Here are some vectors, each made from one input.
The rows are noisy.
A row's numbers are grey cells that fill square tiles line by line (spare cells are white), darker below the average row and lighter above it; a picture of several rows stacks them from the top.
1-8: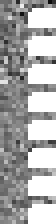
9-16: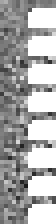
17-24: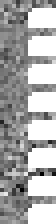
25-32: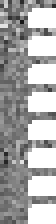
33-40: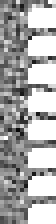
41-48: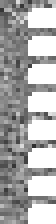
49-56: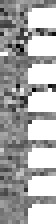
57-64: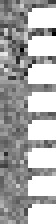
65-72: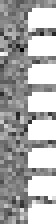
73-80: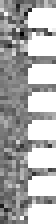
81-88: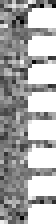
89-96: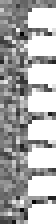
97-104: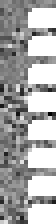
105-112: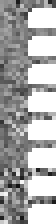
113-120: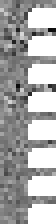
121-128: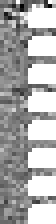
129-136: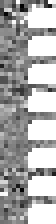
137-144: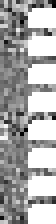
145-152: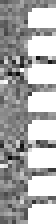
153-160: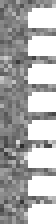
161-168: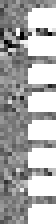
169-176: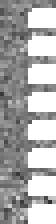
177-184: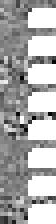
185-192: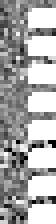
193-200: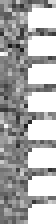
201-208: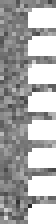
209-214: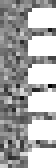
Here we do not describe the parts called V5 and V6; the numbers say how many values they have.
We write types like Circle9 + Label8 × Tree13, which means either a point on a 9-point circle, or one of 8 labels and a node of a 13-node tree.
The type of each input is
Tree9 × (Tree9 × Tree9 × Tree9 + Unit) × V5 + V6.
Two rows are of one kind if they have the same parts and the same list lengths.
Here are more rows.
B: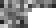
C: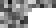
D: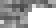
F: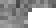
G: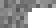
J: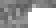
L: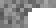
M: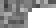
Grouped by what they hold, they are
B, C
D, F, J
G, L, M

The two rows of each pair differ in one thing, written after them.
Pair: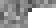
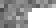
the node of the tree
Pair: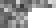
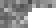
the value of V5
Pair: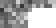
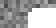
the value of V5
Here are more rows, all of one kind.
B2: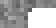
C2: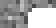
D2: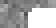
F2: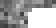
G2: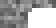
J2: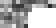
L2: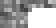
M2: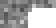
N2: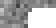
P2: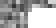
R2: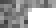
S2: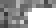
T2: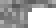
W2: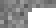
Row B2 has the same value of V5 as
C2, J2 and T2.
